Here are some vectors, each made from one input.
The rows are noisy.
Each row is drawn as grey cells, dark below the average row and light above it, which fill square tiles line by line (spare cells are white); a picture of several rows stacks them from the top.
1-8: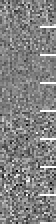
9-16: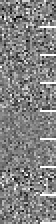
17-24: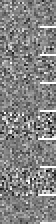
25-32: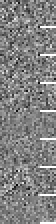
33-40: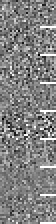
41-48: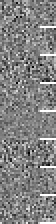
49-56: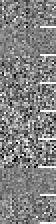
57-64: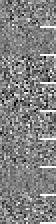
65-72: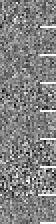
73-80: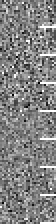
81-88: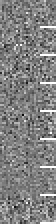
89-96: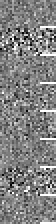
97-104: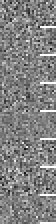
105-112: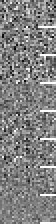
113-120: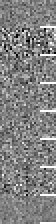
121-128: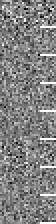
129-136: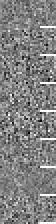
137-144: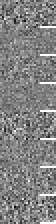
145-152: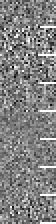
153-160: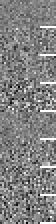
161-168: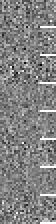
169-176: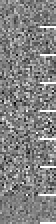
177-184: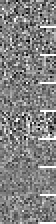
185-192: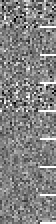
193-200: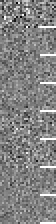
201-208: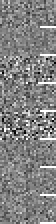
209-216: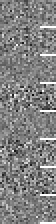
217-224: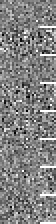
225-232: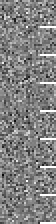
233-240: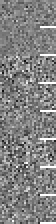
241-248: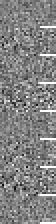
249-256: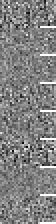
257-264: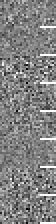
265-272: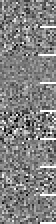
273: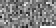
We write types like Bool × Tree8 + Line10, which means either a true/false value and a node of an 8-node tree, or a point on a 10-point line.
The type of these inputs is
(Bool × Bool × Bool × Bool + Unit) × Line3 × Line3 + List2(Line7).
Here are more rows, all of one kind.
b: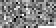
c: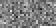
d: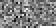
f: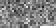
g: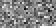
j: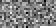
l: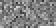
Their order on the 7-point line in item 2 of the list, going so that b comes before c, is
d, l, j, b, g, c, f.
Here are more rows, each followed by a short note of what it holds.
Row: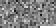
a list of one item
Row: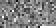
the empty list
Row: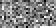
a list of two items
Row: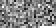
a point on each of two 3-point lines
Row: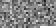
a list of two items
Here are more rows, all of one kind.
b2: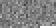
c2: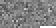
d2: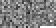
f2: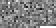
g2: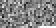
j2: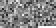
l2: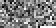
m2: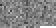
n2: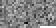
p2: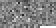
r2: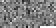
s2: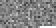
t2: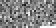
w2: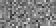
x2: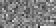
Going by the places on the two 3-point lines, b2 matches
d2, f2, t2 and w2.
